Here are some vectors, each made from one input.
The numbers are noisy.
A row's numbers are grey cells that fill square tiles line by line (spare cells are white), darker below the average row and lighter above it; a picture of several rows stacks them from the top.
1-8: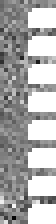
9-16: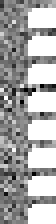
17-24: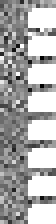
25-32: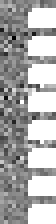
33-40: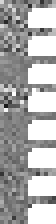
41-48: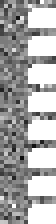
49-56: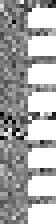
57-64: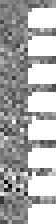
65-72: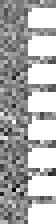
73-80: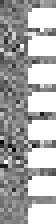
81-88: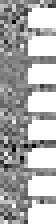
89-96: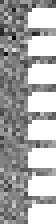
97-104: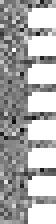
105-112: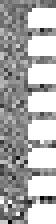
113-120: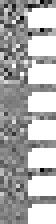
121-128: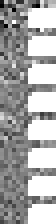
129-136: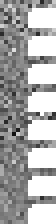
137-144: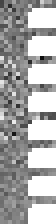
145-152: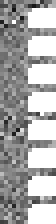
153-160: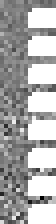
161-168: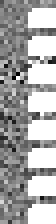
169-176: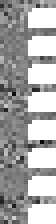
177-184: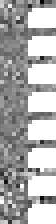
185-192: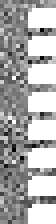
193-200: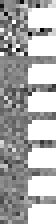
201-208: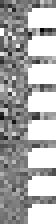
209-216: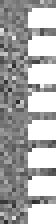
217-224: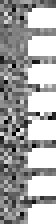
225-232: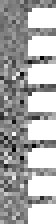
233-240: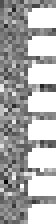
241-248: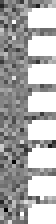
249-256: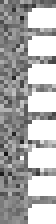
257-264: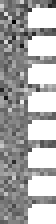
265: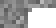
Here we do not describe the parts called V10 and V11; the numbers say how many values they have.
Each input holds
a value of V11, together with either one of 12 labels, or a true/false value and a value of V10.
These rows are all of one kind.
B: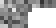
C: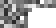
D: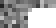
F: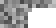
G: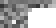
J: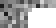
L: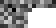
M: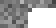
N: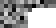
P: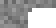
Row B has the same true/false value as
C and F.
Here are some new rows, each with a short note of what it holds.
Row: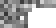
a true/false value, a value of V10 and a value of V11
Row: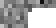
a true/false value, a value of V10 and a value of V11
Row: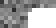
one of 12 labels and a value of V11
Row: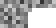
one of 12 labels and a value of V11
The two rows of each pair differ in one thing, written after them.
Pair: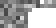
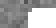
the value of V10
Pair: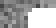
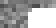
the value of V11
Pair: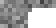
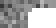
the true/false value
